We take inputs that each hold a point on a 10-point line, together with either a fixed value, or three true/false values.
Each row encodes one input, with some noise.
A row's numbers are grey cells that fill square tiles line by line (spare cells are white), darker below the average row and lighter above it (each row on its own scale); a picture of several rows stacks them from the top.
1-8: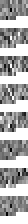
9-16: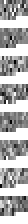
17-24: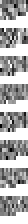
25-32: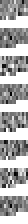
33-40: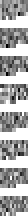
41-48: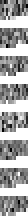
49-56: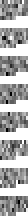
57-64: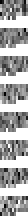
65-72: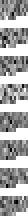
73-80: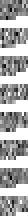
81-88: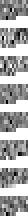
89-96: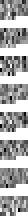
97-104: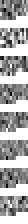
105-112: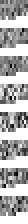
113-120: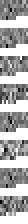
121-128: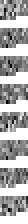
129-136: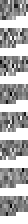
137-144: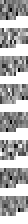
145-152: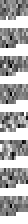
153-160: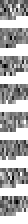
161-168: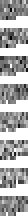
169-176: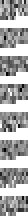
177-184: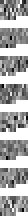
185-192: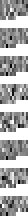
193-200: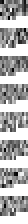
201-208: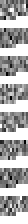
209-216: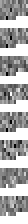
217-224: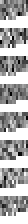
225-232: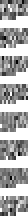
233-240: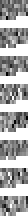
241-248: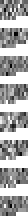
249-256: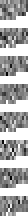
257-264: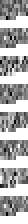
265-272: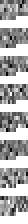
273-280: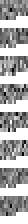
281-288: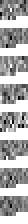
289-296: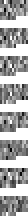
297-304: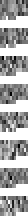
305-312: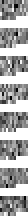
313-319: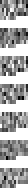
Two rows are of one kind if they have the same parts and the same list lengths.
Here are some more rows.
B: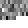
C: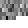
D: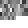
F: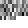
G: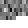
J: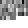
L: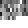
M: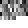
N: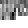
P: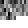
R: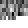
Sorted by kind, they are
B, C, G
D, F, J, L, M, N, P, R

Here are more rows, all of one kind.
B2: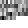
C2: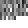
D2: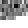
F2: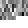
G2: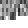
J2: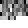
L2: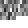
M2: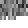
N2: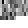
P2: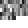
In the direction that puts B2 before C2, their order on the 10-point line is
J2, L2, P2, N2, G2, B2, D2, M2, C2, F2.
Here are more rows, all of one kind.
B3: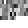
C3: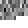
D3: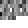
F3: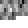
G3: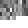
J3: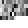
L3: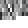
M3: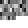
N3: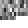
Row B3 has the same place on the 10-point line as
F3, J3 and N3.
